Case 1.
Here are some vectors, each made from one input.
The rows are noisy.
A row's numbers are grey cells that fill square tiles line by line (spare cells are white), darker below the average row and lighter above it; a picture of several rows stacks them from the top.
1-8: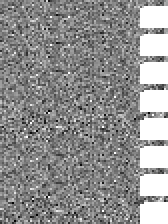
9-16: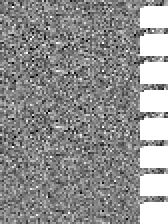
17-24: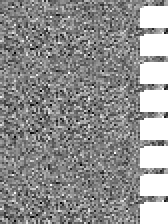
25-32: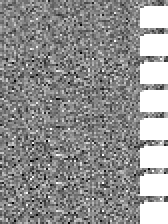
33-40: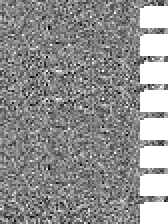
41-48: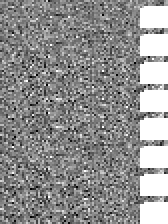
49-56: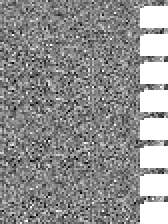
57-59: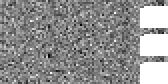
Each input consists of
either a point on a 6-point line, or a point on a 7-point line.
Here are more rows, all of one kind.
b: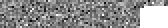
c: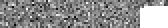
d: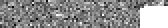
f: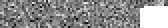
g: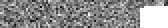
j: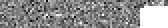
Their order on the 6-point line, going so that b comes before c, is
b, j, d, c, f, g.
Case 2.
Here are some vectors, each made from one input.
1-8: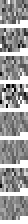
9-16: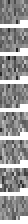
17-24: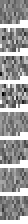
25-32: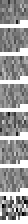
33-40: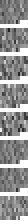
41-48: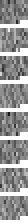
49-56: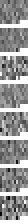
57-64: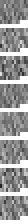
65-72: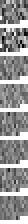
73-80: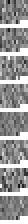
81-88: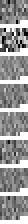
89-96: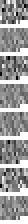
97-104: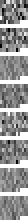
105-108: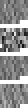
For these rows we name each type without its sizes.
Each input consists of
either a point on a line, or a node of a tree.
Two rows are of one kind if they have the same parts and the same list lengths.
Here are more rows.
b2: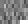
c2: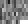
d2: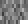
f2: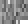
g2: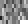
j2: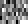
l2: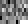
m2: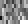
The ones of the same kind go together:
b2, c2, d2, j2, l2
f2, g2, m2

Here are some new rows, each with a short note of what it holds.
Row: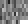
a point on a line
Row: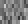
a point on a line
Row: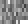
a node of a tree
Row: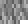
a node of a tree
